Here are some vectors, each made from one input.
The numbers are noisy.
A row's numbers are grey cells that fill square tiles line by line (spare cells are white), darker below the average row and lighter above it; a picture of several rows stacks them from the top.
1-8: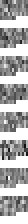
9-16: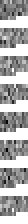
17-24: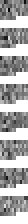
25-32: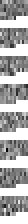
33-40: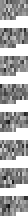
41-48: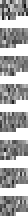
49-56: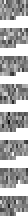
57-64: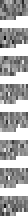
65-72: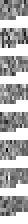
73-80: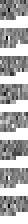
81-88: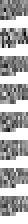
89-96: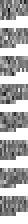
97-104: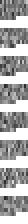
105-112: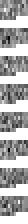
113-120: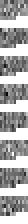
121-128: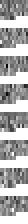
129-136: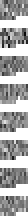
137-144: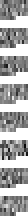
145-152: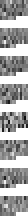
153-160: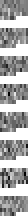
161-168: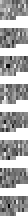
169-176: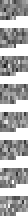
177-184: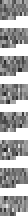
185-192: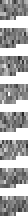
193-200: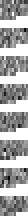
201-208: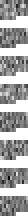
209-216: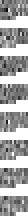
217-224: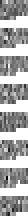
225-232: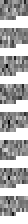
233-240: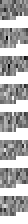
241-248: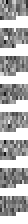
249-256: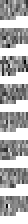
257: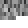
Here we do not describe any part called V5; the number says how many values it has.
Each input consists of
a list of up to two items, each either a point on a 4-point line, or a point on an 8-point line and a value of V5.
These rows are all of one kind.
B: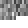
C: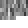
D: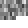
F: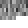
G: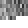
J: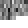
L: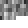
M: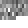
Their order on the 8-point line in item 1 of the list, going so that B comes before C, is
B, L, J, F, C, D, G, M.
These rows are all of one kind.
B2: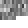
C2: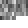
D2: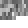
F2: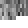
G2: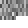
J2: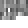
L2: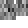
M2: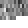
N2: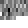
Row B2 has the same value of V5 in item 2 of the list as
C2 and F2.
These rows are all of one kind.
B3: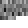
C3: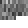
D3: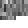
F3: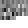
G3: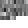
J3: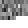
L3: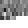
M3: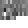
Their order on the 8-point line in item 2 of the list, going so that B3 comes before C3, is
M3, L3, G3, F3, B3, D3, J3, C3.
